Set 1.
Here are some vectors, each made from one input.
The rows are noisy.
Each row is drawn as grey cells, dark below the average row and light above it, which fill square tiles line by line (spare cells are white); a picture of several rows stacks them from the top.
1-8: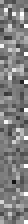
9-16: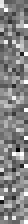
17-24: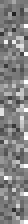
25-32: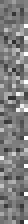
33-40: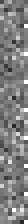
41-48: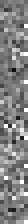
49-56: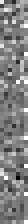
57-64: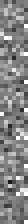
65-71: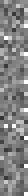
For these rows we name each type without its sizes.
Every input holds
a point on a line, together with either a fixed value, or four true/false values.
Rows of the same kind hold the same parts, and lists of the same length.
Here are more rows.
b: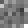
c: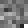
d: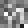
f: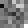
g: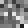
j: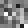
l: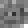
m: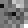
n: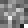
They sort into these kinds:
b, c, d, g, j, l, n
f, m

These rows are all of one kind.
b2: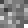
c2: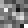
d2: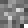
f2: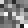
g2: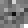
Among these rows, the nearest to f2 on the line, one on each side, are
c2 and d2.
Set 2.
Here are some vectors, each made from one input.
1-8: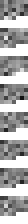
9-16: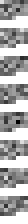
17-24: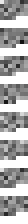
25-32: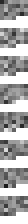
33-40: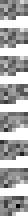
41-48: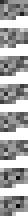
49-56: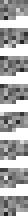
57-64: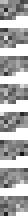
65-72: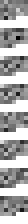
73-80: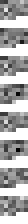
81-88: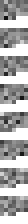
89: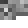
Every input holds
either a point on a 6-point line, or a point on a 10-point line.
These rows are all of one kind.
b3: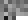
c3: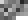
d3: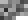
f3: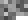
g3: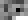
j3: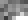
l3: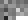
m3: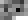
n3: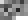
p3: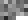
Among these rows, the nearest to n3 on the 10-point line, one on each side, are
c3 and m3.
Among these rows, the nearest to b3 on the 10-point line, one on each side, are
l3 and p3.
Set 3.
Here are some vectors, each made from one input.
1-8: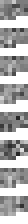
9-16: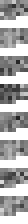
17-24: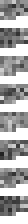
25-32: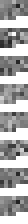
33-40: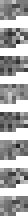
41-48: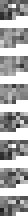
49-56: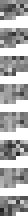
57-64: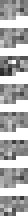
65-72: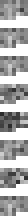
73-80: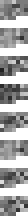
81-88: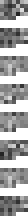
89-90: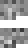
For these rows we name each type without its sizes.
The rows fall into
2 kinds.
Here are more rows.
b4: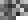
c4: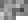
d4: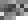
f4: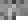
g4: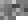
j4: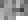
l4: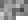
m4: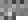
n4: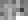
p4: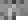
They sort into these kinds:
b4, d4, g4
c4, f4, j4, l4, m4, n4, p4

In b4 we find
a node of a tree.
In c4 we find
a point on a line.
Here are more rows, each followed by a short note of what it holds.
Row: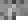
a point on a line
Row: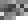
a node of a tree
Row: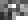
a node of a tree
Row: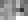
a point on a line
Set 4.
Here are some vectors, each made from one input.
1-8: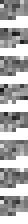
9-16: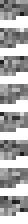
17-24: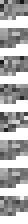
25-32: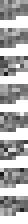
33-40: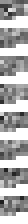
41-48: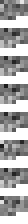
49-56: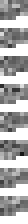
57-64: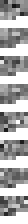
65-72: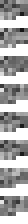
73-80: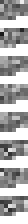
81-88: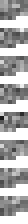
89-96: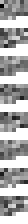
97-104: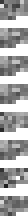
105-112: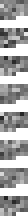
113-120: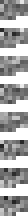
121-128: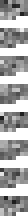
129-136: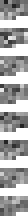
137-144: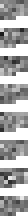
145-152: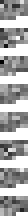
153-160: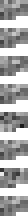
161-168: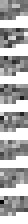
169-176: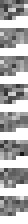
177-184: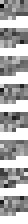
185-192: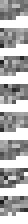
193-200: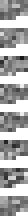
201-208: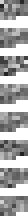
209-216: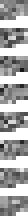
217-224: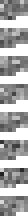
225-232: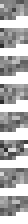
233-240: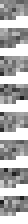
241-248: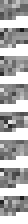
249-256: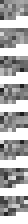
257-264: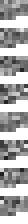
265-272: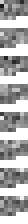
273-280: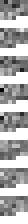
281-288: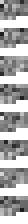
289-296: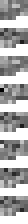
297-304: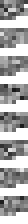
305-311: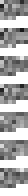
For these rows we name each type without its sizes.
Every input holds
either a point on a line, or four true/false values.
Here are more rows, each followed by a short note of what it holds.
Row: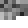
four true/false values
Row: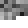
four true/false values
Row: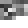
a point on a line
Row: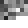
a point on a line
